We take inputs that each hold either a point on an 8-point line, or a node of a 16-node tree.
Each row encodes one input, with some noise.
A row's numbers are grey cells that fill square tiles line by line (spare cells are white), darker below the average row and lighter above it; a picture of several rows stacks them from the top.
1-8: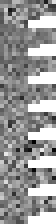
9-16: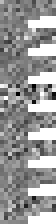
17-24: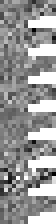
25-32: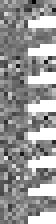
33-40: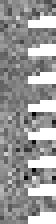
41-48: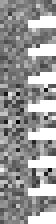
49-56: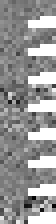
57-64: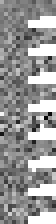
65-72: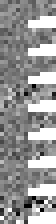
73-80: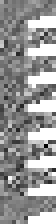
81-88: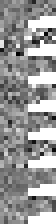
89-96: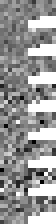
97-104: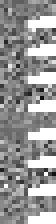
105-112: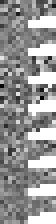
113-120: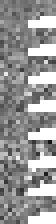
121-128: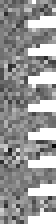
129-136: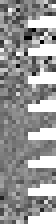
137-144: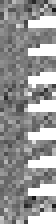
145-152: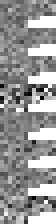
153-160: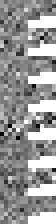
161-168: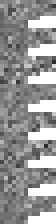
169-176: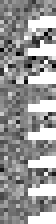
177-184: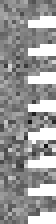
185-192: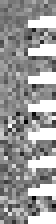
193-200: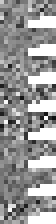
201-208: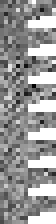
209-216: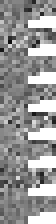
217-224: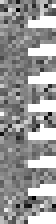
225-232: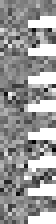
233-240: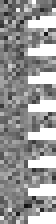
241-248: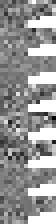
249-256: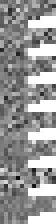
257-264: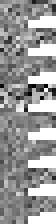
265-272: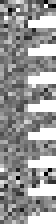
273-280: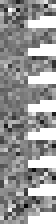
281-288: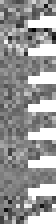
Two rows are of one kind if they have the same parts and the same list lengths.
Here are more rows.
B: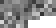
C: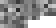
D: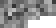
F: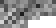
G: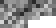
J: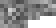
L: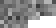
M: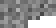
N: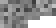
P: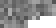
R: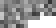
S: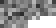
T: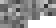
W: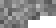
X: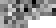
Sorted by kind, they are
B, C, J, L, M, N, P, T, W
D, F, G, R, S, X

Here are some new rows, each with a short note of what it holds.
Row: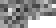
a node of a 16-node tree
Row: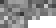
a point on an 8-point line
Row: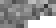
a node of a 16-node tree
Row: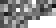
a node of a 16-node tree
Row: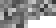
a point on an 8-point line
